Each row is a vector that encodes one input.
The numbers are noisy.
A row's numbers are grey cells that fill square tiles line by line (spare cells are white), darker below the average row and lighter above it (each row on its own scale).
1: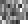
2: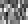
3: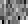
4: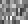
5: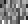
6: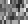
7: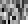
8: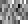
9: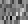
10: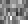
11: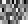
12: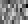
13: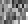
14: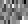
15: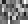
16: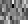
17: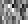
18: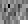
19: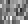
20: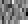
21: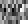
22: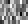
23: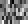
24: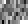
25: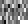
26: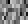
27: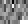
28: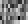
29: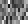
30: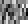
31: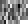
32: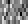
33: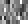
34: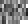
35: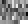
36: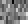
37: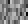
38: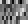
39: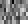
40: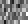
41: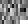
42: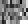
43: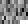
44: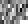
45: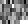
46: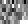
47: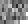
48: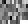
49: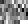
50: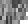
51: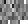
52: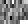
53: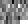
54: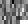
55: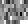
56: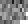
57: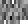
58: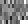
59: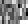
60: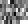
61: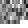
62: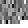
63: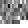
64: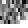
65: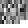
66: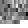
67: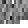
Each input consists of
a point on an 8-point circle and three true/false values.
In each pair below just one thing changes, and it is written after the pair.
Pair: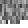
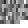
the place on the 8-point circle
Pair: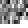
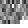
one of the three true/false values
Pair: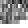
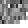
the place on the 8-point circle
